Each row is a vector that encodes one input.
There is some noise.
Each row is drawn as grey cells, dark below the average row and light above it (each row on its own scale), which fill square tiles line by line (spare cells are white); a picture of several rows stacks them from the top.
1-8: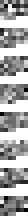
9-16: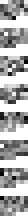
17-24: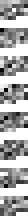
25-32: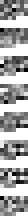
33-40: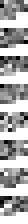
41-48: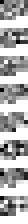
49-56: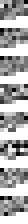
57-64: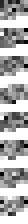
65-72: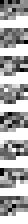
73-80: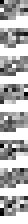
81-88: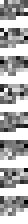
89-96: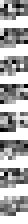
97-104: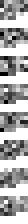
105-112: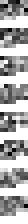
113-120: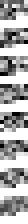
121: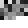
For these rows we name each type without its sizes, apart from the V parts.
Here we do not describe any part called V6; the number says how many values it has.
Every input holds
a point on a line, together with either a fixed value, or a true/false value and a value of V6.
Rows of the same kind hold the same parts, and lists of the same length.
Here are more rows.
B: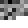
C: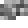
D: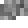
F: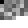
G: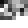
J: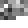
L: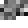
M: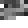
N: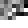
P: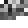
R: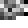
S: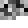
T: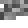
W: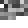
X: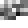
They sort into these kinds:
B, C, D, J, L, M, P, R, S, T, W, X
F, G, N

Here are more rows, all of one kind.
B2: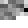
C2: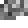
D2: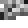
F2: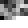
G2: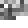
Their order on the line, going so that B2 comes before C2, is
B2, D2, F2, C2, G2.
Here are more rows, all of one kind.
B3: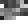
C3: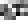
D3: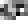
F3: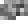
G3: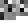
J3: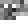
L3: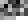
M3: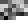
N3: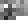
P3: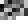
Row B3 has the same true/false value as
D3, F3, J3 and N3.
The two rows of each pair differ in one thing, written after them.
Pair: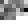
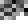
the place on the line
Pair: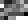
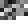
the value of V6
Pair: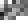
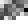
the value of V6
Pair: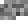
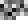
the place on the line
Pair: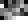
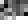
the true/false value
